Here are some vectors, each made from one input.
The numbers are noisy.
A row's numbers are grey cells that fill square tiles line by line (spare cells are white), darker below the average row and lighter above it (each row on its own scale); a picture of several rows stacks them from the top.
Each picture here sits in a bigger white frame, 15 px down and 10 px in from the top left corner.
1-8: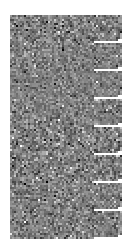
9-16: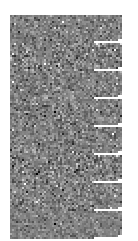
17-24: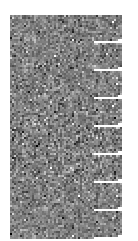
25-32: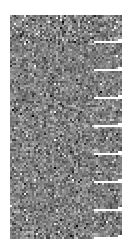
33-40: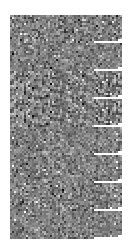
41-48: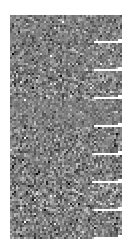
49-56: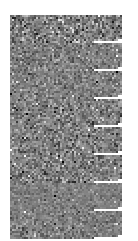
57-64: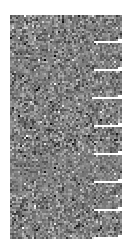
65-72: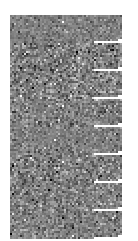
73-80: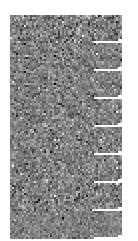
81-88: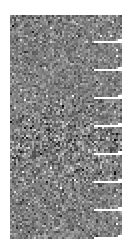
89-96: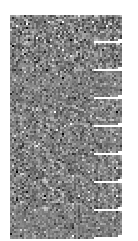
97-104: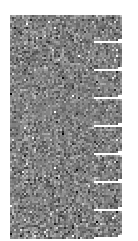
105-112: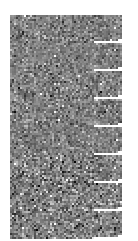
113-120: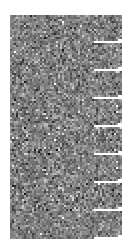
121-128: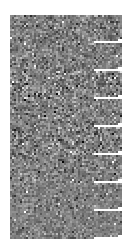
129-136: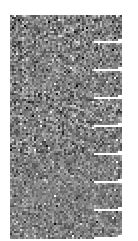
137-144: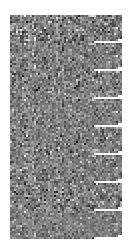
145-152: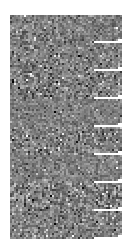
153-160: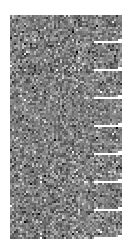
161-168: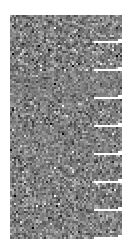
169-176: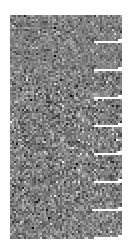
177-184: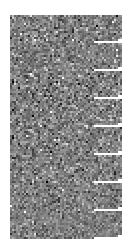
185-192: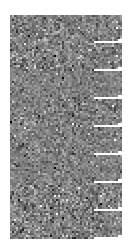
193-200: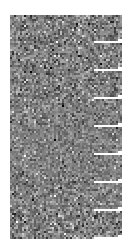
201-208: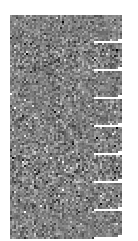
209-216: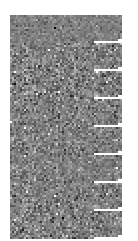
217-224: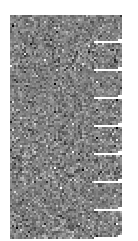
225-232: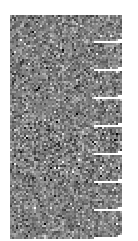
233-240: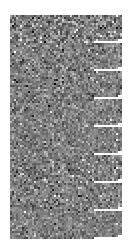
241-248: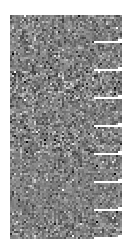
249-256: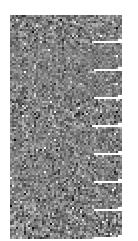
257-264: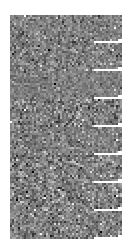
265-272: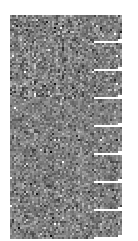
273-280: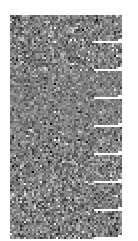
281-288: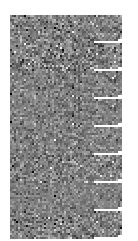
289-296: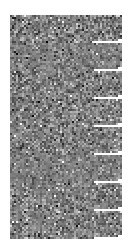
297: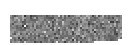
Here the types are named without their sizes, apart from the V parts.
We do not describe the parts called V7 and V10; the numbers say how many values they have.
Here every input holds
either a fixed value, or a label, a node of a tree, a true/false value, a value of V7 and a value of V10.
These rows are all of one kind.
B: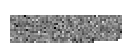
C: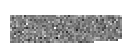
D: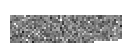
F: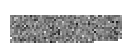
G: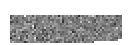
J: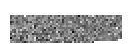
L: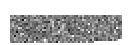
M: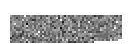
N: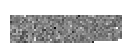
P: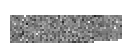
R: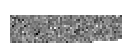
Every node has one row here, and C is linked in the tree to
N and R.
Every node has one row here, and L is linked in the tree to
D and F.
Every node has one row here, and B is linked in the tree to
P and R.
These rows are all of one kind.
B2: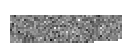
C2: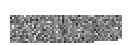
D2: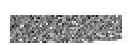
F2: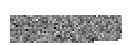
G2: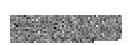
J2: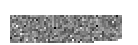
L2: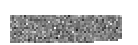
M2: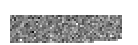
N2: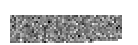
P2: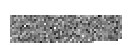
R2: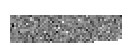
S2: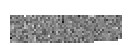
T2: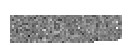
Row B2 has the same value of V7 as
D2 and M2.
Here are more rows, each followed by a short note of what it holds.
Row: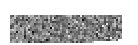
a fixed value
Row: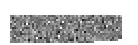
a label, a node of a tree, a true/false value, a value of V7 and a value of V10
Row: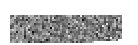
a fixed value
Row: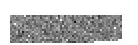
a label, a node of a tree, a true/false value, a value of V7 and a value of V10
